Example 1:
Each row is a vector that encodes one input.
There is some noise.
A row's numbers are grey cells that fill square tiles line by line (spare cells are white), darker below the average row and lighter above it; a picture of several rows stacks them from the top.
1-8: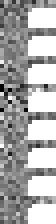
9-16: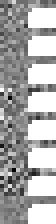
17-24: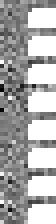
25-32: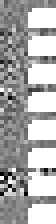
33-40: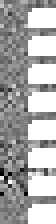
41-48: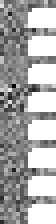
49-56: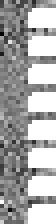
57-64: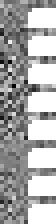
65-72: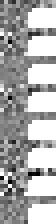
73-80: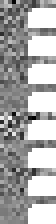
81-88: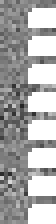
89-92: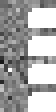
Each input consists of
either one of 5 labels, or one of 9 labels and a true/false value.
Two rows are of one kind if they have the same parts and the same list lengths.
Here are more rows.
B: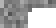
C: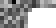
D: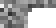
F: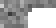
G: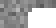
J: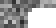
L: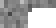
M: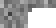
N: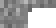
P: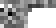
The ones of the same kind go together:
B, D, F, G, L, M, N, P
C, J

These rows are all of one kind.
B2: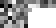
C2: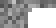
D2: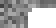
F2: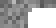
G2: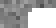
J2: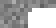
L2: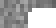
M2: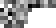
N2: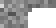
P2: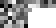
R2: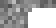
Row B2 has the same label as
C2, D2, F2 and G2.
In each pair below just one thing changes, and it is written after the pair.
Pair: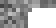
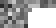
the true/false value
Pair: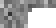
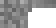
the label
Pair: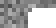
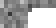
the label
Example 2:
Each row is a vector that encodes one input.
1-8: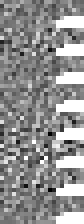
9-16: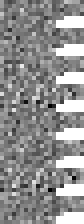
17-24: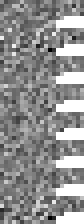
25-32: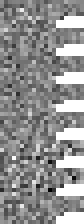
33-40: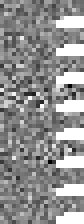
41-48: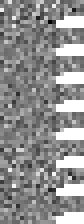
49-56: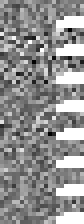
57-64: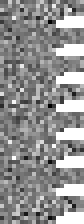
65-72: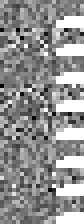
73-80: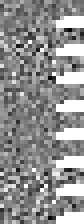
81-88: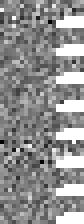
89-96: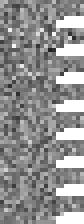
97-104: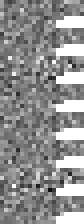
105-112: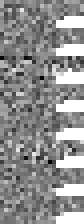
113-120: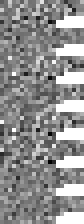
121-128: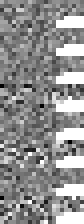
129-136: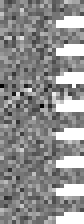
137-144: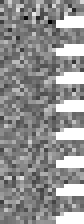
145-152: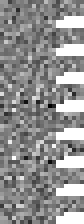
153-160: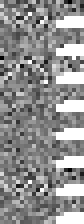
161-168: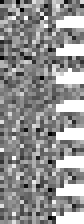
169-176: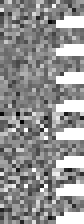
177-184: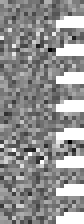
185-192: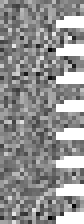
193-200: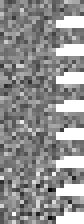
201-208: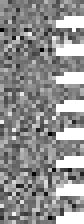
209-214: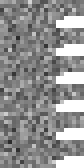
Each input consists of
either a point on an 8-point circle, or a node of a 15-node tree, or four true/false values.
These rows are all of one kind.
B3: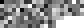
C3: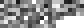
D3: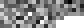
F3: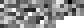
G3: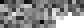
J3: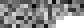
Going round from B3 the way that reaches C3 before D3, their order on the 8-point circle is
B3, C3, F3, D3, J3, G3.
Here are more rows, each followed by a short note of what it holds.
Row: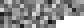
a node of a 15-node tree
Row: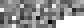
a node of a 15-node tree
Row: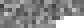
four true/false values
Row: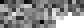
a point on an 8-point circle
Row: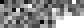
a point on an 8-point circle
